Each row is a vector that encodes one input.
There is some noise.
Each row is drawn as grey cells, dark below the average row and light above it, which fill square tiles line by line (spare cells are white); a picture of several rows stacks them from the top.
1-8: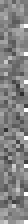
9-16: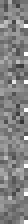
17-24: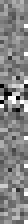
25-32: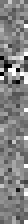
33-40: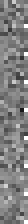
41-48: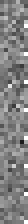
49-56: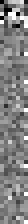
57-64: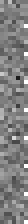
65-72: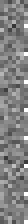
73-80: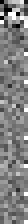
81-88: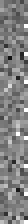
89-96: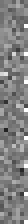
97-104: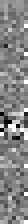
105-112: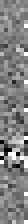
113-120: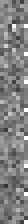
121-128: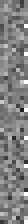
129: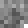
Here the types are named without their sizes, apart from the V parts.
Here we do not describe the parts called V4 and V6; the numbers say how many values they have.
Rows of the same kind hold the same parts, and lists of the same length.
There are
2 kinds of row.
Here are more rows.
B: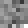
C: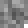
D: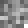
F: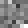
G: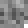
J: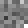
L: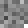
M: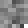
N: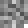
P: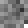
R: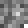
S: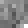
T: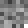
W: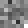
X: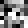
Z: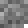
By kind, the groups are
B, C, D, F, G, J, L, M, N, P, R, S, T, W, Z
X

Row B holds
a label, four true/false values, a value of V4 and a value of V6.
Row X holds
a fixed value.
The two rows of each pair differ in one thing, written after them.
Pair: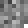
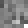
one of the four true/false values
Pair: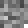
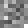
the value of V4
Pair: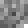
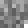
the value of V6
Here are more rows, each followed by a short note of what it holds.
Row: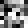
a fixed value
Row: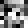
a fixed value
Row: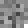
a label, four true/false values, a value of V4 and a value of V6
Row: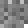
a label, four true/false values, a value of V4 and a value of V6
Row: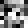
a fixed value
